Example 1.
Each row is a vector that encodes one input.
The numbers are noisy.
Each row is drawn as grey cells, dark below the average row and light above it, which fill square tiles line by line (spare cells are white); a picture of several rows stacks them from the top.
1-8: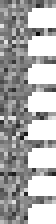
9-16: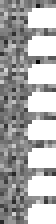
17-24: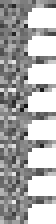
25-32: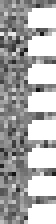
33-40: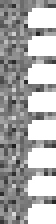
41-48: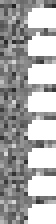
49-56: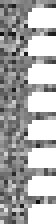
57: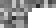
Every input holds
a point on a 4-point line, a point on a 6-point line and a true/false value.
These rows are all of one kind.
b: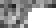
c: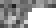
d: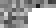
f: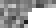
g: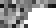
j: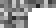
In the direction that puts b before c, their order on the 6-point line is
d, f, b, c, g, j.
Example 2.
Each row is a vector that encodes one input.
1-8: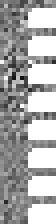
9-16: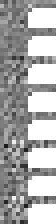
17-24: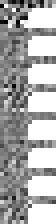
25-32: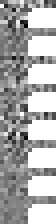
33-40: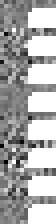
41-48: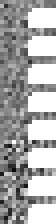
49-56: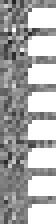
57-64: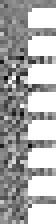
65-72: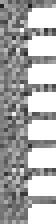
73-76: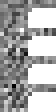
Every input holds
a list of up to two points on a 4-point line.
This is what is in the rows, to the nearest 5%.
All of them are lists of up to two points on a 4-point line: about 10% are empty, 30% hold one and 55% two.
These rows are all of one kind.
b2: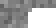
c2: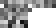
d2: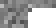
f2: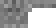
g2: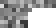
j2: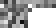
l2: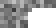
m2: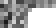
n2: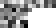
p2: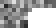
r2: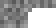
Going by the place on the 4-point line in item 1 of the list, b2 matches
f2, l2, n2 and r2.
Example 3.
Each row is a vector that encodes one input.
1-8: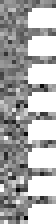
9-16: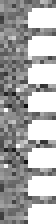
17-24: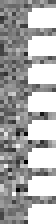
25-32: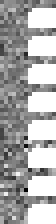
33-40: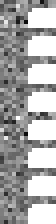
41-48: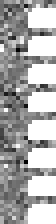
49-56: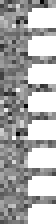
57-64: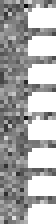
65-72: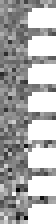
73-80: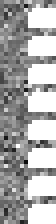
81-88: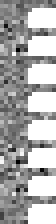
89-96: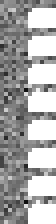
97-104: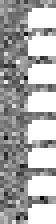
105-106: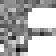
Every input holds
either a point on a 7-point line, or a point on a 12-point line.
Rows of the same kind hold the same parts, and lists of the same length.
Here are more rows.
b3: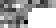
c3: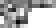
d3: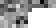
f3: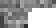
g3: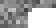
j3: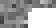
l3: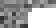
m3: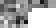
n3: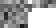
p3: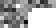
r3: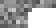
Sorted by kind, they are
b3, c3, d3, m3, p3
f3, g3, j3, l3, n3, r3

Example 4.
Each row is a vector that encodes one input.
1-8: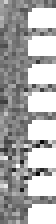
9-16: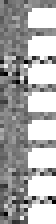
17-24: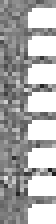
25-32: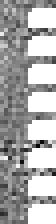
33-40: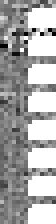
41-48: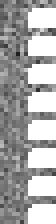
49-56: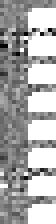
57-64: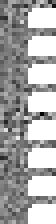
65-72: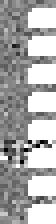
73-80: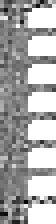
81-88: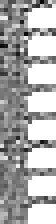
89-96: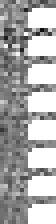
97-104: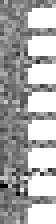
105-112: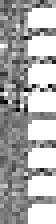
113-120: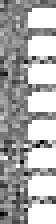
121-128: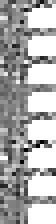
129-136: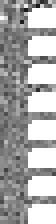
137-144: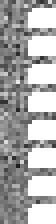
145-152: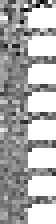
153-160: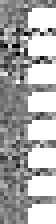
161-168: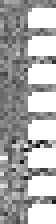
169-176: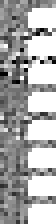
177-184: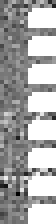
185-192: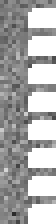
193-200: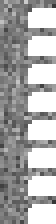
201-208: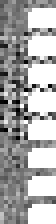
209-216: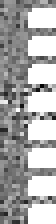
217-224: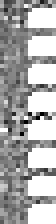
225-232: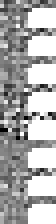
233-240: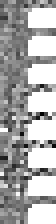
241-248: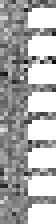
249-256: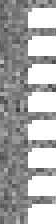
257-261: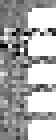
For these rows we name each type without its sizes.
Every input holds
a point on a line, together with either a point on a circle, or a fixed value.
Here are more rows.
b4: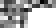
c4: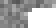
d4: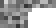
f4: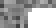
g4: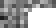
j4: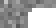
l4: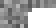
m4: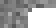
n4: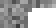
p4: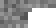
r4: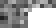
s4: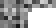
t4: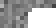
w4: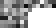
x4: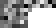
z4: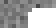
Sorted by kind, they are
b4, m4, p4, r4, t4, x4, z4
c4, d4, f4, g4, j4, l4, n4, s4, w4

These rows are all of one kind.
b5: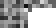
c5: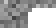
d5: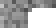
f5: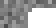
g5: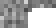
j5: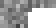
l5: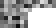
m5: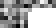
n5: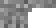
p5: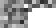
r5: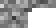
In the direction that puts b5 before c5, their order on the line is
j5, m5, b5, l5, f5, n5, p5, c5, d5, r5, g5.
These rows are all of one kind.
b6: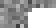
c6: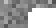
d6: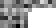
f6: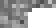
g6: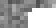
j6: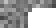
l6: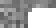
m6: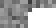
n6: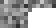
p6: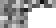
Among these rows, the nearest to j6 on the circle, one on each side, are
c6 and p6.
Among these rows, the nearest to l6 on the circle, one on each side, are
b6 and d6.
